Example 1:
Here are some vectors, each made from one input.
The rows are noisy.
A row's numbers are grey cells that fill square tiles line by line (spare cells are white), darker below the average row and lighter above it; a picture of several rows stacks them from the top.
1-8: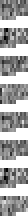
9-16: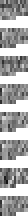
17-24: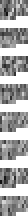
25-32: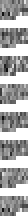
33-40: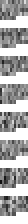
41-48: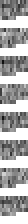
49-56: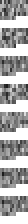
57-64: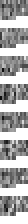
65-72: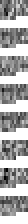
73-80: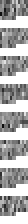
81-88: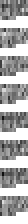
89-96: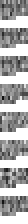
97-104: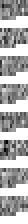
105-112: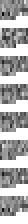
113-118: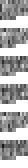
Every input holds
either one of 11 labels, or a point on a 6-point line, or a point on a 7-point line.
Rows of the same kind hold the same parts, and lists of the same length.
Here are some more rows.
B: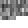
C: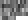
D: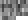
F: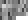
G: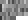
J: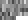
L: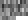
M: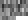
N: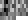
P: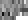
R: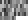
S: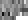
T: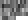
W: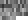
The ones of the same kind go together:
B, C, D, L, M, T, W
F, G, J, P, S
N, R

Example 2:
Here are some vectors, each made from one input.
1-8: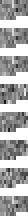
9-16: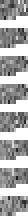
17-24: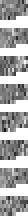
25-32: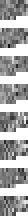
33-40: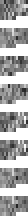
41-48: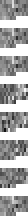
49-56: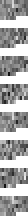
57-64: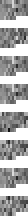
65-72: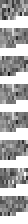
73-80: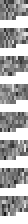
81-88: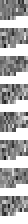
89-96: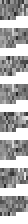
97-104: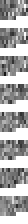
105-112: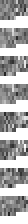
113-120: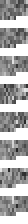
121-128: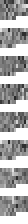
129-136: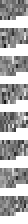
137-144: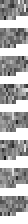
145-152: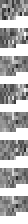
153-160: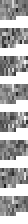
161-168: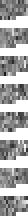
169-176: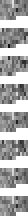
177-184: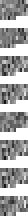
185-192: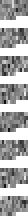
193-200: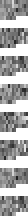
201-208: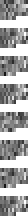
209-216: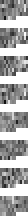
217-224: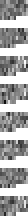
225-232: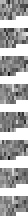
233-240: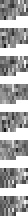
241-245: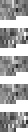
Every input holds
either one of 12 labels, or a point on a 10-point line, or a point on an 11-point line.
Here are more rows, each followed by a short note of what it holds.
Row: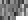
a point on an 11-point line
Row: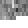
one of 12 labels
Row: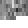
one of 12 labels
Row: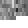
one of 12 labels
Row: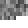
a point on an 11-point line
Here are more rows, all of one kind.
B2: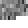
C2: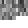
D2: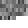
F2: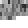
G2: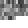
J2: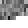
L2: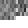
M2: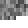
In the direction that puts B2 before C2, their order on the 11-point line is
J2, B2, M2, D2, L2, C2, G2, F2.
